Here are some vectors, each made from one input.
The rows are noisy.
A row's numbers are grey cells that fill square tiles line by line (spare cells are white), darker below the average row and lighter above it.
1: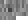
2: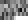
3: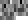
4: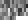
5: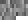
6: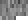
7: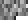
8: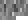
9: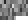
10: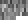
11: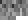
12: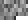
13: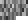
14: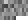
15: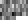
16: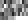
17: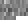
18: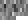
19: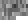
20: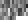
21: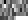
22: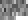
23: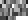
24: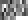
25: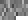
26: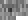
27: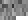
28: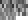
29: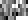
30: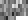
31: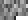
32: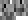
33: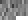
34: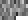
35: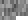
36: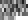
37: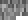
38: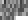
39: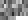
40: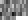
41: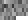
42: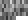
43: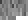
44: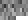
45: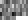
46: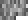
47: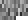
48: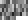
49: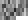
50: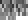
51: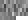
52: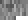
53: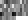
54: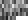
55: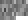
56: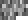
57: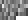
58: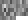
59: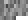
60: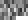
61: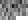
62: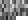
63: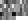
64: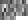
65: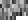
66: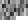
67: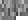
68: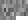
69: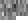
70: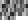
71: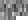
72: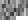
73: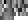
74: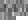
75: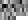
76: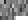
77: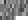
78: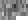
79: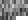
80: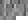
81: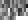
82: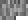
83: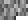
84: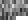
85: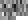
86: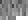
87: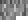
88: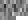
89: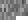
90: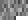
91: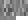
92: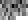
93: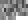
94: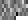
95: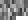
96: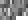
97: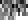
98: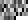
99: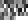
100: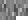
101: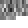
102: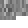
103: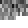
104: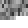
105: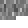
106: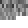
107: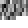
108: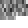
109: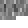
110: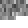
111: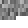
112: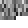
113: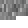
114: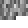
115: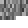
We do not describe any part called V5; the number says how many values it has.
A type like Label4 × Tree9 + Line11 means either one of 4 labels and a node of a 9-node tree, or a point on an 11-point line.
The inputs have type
Bool × Tree10 + V5.
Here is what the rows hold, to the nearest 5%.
About 65% of them hold a node of a 10-node tree and a true/false value. The rest hold a value of V5.
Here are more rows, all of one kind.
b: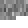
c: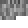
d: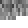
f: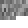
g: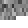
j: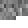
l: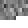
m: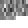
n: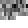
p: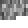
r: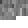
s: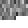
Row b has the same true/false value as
f, m and n.
